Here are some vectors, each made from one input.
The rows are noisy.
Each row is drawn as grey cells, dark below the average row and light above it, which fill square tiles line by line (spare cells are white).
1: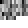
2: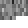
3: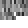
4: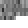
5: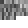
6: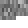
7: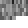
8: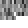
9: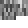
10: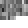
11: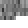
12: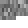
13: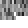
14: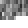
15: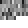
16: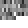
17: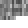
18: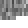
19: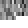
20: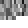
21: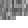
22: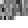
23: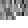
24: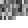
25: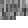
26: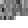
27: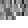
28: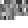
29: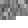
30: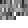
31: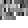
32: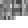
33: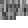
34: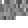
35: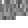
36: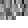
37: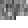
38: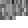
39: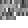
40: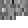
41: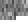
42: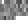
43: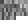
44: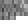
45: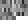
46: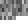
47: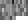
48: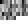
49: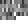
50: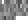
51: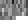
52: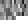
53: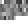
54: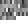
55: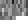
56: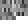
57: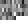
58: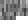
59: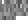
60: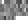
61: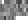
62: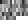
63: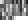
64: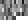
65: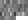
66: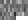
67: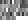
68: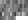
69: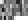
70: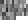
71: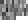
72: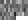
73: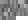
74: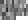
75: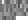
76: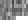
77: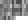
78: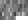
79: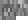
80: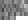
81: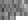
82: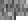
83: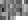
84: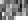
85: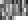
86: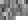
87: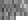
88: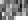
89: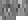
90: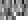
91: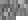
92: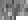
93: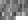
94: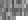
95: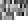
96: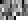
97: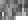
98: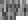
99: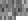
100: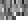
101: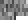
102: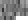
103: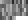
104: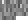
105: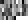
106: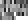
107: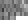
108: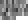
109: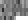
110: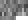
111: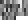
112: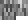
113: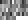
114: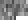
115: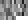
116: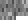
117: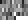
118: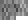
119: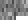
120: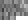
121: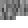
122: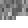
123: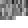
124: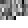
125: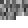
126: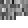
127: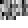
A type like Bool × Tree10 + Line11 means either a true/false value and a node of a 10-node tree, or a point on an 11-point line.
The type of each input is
Bool × Label8 + Line8.
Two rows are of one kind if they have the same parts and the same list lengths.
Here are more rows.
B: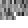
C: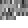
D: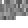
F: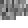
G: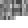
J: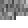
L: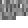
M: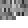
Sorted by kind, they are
B, C, M
D, F, G, J, L

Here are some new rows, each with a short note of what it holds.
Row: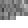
one of 8 labels and a true/false value
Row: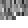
a point on an 8-point line
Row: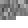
one of 8 labels and a true/false value
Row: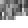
one of 8 labels and a true/false value
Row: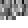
a point on an 8-point line
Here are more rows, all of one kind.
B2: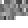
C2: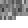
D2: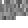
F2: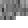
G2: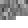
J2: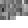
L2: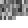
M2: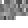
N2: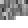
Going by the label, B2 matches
D2 and M2.
